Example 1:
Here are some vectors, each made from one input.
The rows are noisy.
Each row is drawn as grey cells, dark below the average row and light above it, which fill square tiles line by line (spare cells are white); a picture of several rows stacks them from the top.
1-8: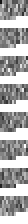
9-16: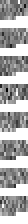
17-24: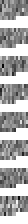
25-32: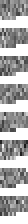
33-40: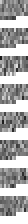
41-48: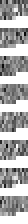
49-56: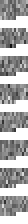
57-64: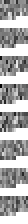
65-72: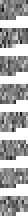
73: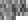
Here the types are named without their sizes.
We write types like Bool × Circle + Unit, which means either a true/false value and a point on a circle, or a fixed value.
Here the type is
Line × Tree.
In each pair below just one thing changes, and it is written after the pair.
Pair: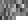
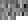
the node of the tree
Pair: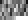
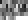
the node of the tree
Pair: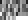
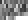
the node of the tree
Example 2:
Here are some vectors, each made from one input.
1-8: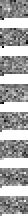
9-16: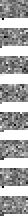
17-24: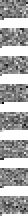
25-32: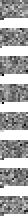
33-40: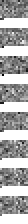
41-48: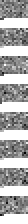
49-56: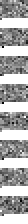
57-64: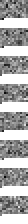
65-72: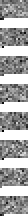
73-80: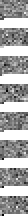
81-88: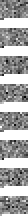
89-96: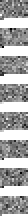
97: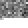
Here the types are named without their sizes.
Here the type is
Label × (Line × Line + Unit).
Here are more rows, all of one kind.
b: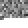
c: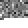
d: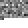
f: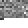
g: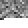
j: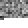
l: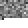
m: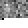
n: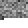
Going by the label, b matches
c, d and j.
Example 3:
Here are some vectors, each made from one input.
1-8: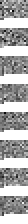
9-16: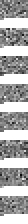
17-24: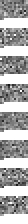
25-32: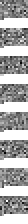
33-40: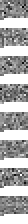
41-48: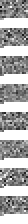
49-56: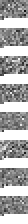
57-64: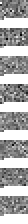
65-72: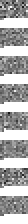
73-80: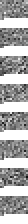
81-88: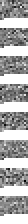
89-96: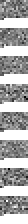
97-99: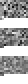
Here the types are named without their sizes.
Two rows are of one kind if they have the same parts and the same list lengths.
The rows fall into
2 kinds.
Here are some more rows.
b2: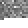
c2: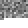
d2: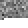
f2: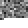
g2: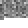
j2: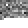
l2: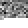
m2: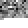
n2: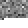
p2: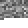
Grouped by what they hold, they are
b2, c2, d2, g2, n2, p2
f2, j2, l2, m2

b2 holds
four true/false values.
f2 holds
a label.
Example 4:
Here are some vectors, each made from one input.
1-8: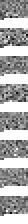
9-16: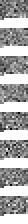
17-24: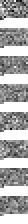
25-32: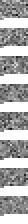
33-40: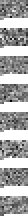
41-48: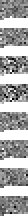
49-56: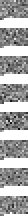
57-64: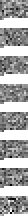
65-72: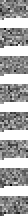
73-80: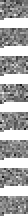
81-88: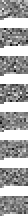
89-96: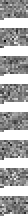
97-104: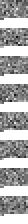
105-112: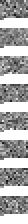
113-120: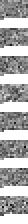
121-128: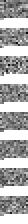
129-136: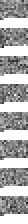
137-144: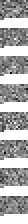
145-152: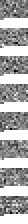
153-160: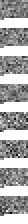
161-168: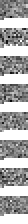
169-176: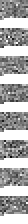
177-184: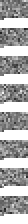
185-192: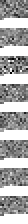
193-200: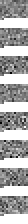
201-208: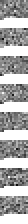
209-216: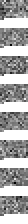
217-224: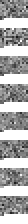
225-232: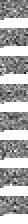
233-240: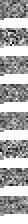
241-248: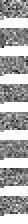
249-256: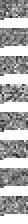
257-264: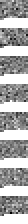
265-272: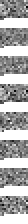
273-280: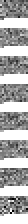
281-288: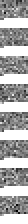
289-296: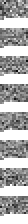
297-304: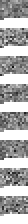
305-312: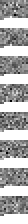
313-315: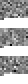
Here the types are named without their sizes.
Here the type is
Bool × Label + Unit.
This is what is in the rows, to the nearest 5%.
A few of them hold a fixed value. The rest hold a label and a true/false value.
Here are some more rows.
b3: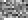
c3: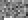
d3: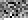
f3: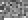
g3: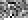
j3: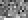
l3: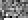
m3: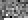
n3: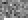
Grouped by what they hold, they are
b3, c3, f3, j3, l3, m3, n3
d3, g3

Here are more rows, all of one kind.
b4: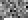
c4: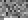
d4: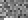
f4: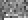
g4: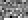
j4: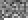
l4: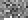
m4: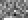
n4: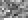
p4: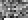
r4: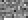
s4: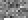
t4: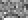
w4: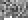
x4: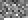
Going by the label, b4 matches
l4, p4, r4 and w4.
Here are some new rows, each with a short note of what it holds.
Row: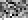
a fixed value
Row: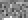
a label and a true/false value
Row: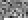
a label and a true/false value
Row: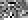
a fixed value
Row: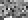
a label and a true/false value
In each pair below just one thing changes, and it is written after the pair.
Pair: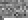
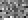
the label
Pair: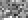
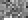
the label
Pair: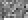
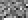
the true/false value
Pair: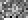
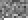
the label
